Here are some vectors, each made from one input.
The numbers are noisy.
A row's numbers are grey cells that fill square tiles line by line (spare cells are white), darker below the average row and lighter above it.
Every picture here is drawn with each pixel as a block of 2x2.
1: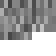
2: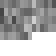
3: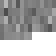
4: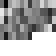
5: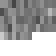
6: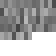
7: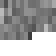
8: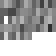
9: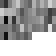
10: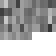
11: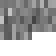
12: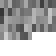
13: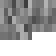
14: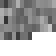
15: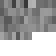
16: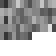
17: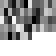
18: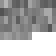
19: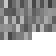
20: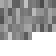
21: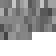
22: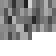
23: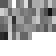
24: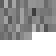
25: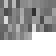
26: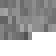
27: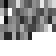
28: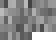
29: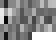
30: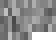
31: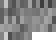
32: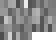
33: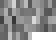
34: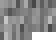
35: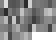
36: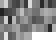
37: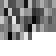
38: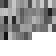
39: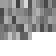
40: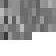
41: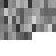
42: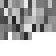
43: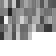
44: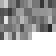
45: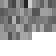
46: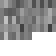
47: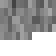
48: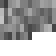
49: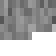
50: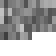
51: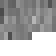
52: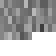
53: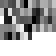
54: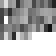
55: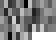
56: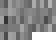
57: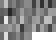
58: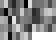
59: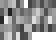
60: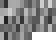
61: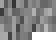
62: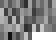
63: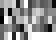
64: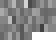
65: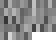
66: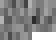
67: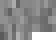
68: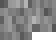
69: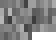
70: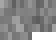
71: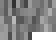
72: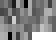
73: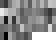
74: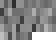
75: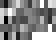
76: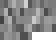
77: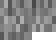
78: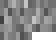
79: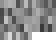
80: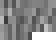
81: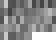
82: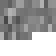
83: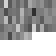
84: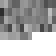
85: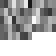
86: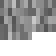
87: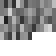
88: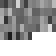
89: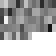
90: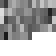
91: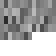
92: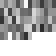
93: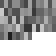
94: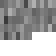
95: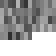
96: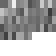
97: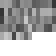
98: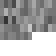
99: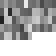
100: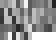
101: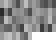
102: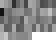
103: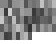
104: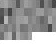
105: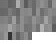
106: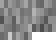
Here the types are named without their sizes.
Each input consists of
a list of points on a line.
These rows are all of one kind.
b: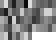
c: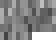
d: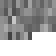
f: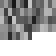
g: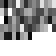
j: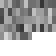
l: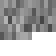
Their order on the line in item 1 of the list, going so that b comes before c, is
g, d, j, f, l, b, c.
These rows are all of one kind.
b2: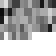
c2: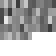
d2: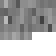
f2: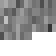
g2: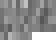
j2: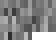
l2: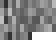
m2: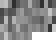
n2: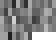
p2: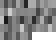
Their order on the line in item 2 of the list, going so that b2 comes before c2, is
d2, m2, g2, b2, c2, l2, p2, n2, j2, f2.
